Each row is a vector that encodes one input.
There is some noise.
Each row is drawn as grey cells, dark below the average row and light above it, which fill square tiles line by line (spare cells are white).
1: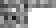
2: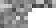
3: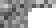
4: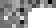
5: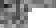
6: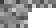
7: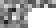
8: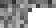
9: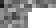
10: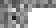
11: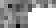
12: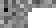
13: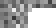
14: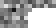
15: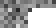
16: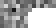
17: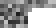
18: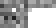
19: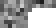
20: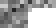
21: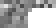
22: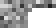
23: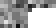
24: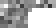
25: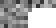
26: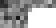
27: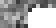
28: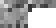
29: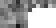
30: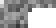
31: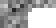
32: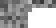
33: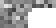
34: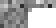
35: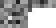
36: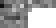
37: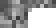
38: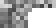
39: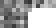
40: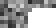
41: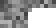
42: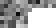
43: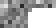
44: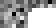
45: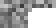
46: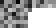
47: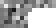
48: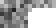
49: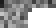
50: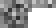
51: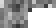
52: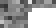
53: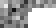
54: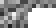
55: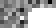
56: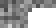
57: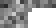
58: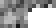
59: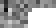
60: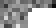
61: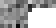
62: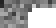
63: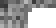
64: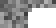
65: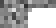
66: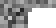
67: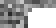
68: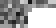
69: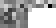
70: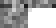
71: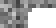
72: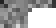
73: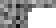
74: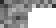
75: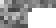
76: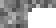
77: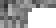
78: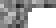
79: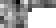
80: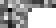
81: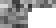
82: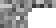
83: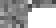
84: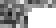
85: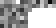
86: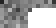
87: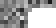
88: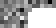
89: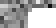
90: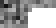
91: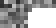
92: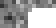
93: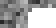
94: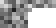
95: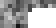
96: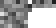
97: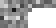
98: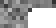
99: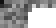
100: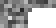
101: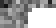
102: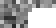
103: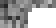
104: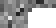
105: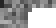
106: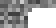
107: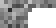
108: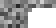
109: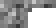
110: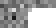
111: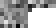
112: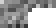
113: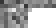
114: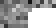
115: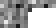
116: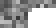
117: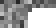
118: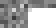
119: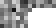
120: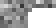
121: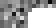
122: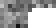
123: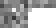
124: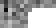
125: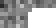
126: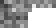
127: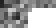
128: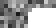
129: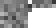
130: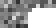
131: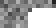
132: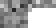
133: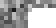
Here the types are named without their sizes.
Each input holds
either a point on a circle, or a fixed value, or a node of a tree, or three true/false values.
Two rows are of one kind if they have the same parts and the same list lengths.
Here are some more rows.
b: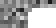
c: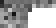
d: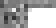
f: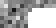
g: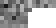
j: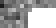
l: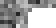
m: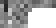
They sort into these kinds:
b
c, d, g, j, m
f
l

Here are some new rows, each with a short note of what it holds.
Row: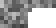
three true/false values
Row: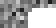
a fixed value
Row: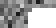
a point on a circle
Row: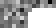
a fixed value
